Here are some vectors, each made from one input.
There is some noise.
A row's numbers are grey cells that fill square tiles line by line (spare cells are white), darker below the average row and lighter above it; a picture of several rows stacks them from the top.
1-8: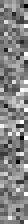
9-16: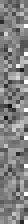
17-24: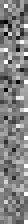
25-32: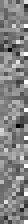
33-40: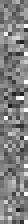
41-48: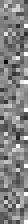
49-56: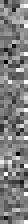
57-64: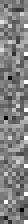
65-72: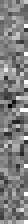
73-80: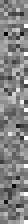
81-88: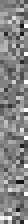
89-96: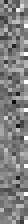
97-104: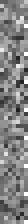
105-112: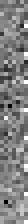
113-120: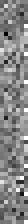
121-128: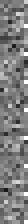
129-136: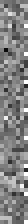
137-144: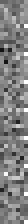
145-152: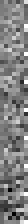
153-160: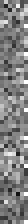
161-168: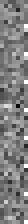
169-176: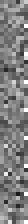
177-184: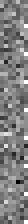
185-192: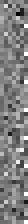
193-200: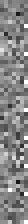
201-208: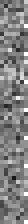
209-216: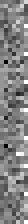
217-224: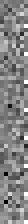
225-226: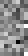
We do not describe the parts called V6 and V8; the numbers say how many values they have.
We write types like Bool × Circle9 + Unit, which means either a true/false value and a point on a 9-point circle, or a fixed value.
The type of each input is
(Bool × Label9 + V6) × V8.
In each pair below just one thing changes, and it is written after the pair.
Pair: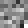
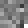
the true/false value
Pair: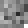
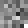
the label
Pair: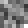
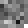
the true/false value
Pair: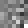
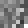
the true/false value
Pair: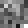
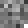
the true/false value
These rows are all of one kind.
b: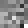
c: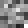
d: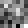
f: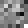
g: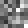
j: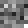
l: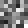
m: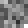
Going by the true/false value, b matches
g and j.
